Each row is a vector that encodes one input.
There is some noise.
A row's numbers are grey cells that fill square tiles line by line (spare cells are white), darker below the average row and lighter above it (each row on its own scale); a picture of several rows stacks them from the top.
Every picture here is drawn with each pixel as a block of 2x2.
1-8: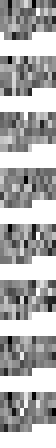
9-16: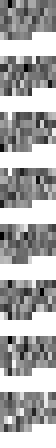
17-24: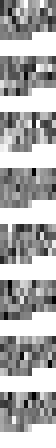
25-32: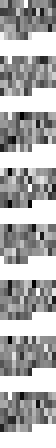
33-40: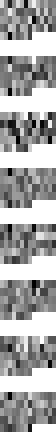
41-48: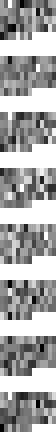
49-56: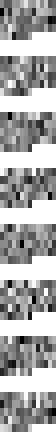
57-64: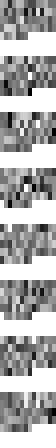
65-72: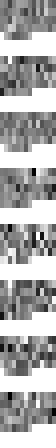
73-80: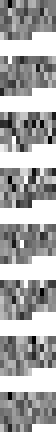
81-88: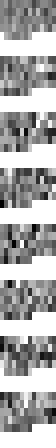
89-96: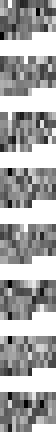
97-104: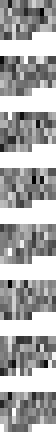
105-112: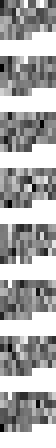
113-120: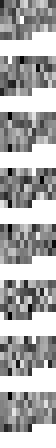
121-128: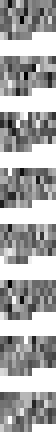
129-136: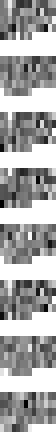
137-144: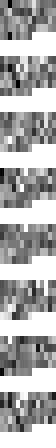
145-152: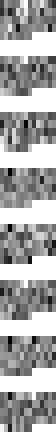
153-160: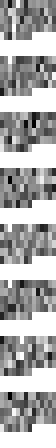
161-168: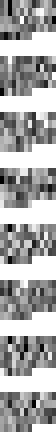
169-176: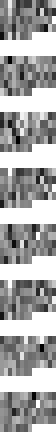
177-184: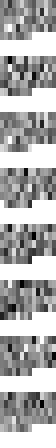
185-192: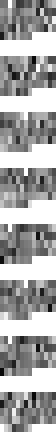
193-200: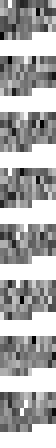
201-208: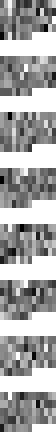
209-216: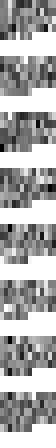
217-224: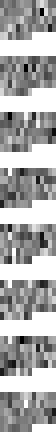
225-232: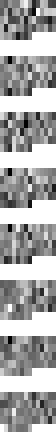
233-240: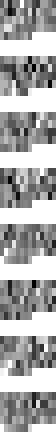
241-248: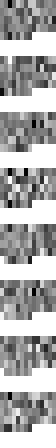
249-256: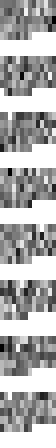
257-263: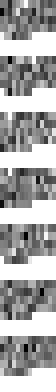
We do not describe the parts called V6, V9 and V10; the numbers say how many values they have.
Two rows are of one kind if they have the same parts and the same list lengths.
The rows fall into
5 kinds.
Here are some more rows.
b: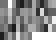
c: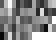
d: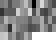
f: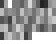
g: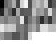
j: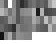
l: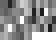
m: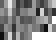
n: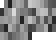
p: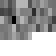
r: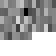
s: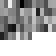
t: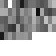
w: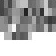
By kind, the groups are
b, c, m
d, g, l, p, w
f
j, s, t
n, r

